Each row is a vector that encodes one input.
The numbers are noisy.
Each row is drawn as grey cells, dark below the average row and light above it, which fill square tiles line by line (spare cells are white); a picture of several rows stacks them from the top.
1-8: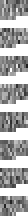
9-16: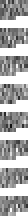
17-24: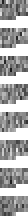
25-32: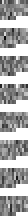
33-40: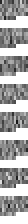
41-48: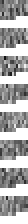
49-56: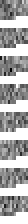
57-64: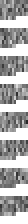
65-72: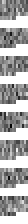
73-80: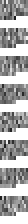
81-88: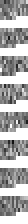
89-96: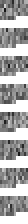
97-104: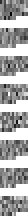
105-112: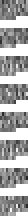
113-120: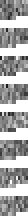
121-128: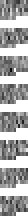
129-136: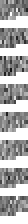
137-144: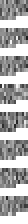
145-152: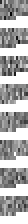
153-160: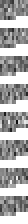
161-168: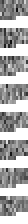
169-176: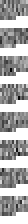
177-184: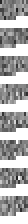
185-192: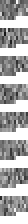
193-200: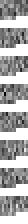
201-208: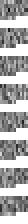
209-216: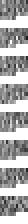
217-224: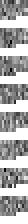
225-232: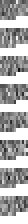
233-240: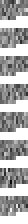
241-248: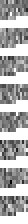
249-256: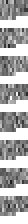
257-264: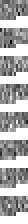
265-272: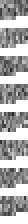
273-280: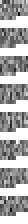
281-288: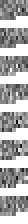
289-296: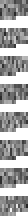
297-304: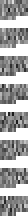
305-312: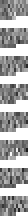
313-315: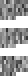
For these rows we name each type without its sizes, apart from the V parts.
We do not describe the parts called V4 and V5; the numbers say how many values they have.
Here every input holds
a label, together with either a fixed value, or a true/false value, a value of V4 and a value of V5.
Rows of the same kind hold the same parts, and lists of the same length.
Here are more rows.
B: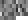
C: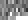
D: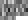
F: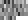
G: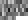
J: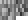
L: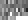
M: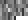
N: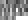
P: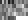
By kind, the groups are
B, F, M, P
C, D, G, J, L, N

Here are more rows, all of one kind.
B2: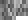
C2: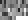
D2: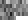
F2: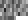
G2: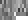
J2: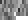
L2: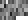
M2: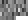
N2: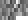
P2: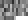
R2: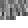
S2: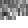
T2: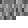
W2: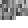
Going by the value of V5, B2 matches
M2, P2 and W2.
